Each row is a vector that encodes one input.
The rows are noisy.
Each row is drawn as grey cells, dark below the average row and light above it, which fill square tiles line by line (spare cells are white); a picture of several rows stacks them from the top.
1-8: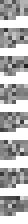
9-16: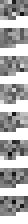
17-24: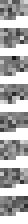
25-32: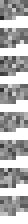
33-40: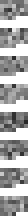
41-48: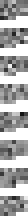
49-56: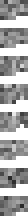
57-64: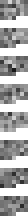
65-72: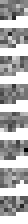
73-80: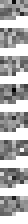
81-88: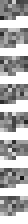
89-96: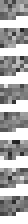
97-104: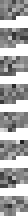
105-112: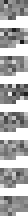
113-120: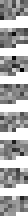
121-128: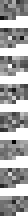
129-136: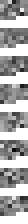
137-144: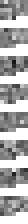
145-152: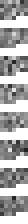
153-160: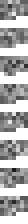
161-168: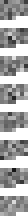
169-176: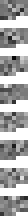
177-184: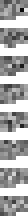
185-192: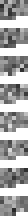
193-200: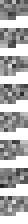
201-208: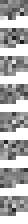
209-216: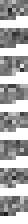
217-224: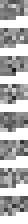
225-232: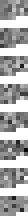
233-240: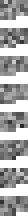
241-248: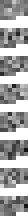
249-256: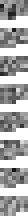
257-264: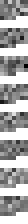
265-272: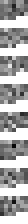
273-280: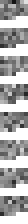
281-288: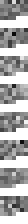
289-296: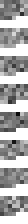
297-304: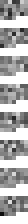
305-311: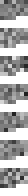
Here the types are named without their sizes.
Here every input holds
a point on each of four lines.
